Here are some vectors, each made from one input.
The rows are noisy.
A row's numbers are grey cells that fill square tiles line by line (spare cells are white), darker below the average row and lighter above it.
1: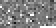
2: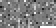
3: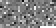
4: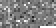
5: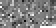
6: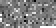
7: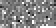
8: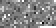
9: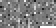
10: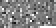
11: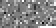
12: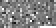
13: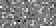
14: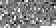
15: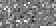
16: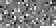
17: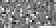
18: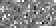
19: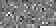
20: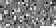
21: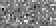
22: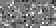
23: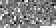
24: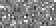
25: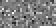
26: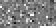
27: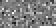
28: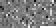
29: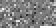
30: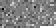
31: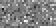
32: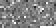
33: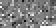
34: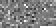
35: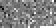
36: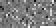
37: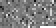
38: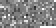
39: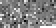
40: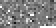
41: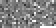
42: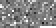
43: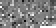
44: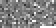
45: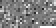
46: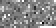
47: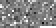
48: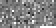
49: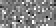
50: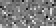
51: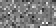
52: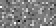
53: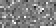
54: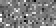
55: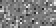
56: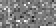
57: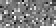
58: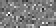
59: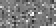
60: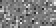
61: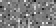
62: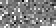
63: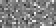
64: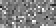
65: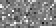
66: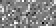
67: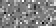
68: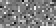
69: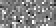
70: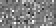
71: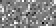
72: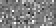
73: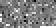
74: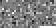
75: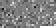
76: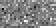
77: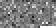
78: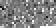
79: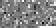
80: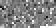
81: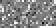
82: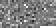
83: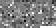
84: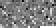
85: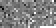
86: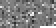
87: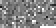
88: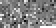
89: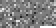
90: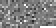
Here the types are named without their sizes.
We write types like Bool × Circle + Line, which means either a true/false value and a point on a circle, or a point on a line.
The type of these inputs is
Line × Line.
